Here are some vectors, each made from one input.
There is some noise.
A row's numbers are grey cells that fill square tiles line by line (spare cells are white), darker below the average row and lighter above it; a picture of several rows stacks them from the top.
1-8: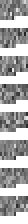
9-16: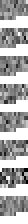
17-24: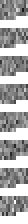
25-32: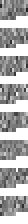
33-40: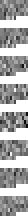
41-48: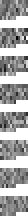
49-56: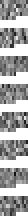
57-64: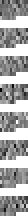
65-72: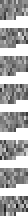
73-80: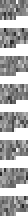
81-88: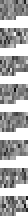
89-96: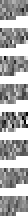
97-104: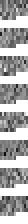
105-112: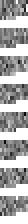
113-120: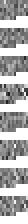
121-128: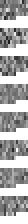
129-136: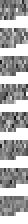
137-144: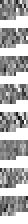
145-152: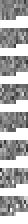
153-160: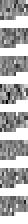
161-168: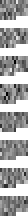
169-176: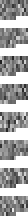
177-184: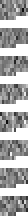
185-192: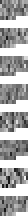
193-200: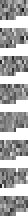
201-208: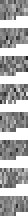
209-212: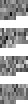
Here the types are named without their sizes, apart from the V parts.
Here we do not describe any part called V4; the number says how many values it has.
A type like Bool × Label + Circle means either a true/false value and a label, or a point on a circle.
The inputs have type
Bool × Bool × Bool × Label × List(V4) × Tree.
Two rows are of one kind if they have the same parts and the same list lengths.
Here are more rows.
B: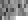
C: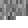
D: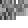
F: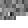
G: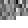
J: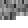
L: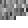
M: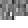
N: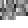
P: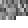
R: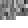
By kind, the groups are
B, G, M, N, R
C, F, L, P
D, J

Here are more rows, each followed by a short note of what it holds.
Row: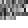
a label, a node of a tree and three true/false values, together with the empty list
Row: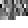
a label, a node of a tree and three true/false values, together with a list of one item
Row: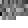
a label, a node of a tree and three true/false values, together with the empty list
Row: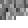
a label, a node of a tree and three true/false values, together with a list of two items
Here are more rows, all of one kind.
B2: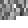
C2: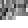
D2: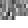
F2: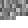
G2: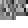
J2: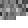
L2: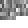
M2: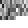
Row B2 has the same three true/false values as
D2 and G2.
